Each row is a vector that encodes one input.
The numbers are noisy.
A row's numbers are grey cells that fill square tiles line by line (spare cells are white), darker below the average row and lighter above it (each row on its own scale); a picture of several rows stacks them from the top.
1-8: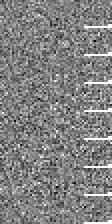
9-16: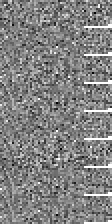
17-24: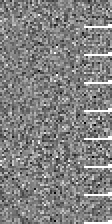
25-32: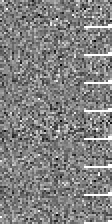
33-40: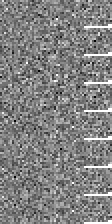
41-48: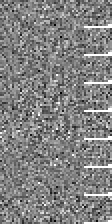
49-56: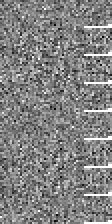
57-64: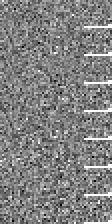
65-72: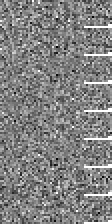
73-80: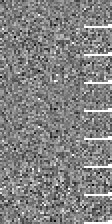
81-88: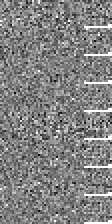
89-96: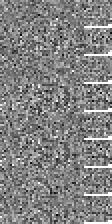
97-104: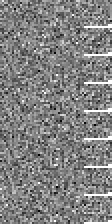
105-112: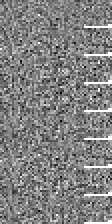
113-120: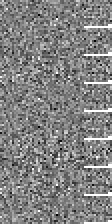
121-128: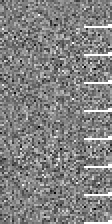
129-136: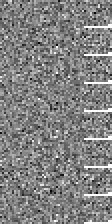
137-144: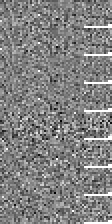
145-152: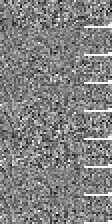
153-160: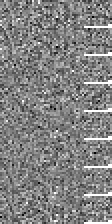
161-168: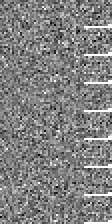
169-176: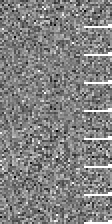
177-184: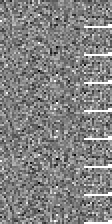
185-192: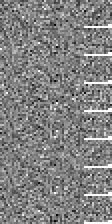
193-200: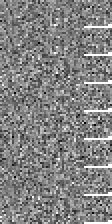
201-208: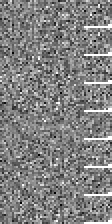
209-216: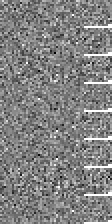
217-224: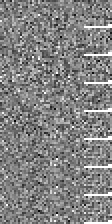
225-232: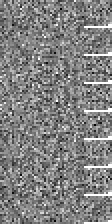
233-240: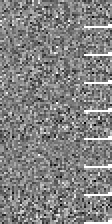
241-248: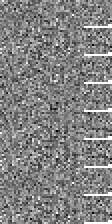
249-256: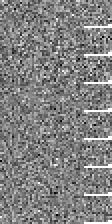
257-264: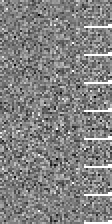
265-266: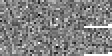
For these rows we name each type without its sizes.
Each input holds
a point on a line.
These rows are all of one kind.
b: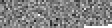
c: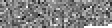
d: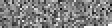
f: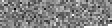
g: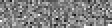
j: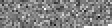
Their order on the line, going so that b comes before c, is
g, b, j, d, c, f.
